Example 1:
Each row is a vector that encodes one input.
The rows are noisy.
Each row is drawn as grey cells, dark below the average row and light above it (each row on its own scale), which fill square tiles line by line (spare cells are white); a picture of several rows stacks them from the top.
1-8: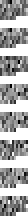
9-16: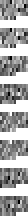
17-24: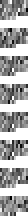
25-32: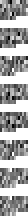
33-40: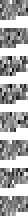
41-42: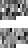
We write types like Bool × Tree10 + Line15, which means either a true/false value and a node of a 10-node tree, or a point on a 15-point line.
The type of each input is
Line5.
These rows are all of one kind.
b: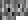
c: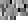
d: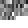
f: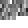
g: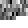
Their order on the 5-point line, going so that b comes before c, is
d, f, b, g, c.
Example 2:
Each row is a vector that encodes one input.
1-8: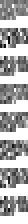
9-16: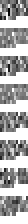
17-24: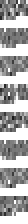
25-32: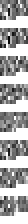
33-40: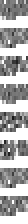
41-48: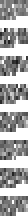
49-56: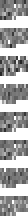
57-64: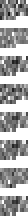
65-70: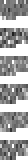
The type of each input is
Label10.
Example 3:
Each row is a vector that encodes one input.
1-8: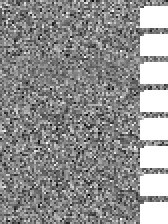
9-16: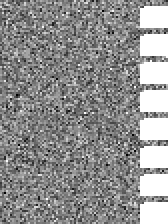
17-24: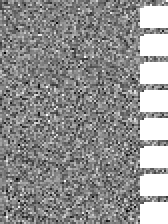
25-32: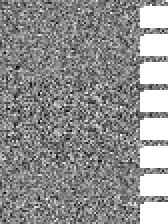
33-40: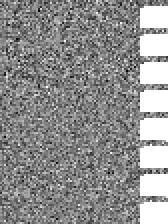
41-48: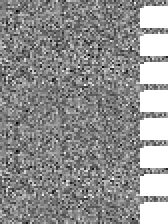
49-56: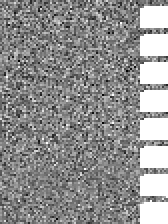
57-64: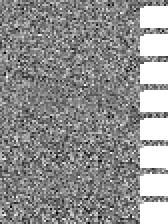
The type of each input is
Line10.
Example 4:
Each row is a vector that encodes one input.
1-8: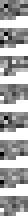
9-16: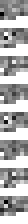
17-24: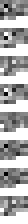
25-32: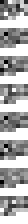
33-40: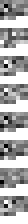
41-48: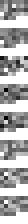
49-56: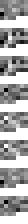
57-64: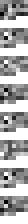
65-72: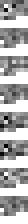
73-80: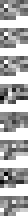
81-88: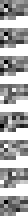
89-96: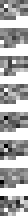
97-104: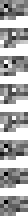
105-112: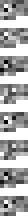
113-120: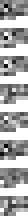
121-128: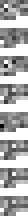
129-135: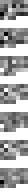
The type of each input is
Bool × Bool × Bool + Unit.
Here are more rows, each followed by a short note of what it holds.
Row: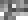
three true/false values
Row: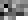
three true/false values
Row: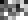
a fixed value
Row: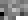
three true/false values
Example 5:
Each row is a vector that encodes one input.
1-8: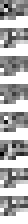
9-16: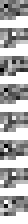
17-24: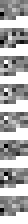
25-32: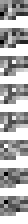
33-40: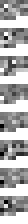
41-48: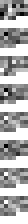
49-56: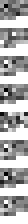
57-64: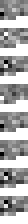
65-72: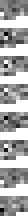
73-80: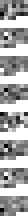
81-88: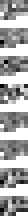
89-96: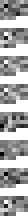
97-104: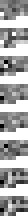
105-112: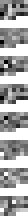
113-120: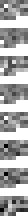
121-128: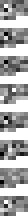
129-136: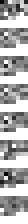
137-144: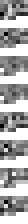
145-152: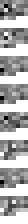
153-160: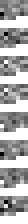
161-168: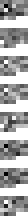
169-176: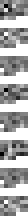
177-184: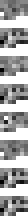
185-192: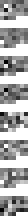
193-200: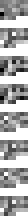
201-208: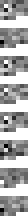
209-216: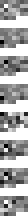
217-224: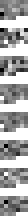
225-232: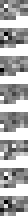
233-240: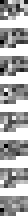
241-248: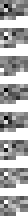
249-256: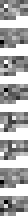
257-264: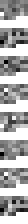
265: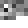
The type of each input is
Bool × Bool × Bool + Unit.
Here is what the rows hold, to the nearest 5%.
About 5% of them hold a fixed value. The rest hold three true/false values.
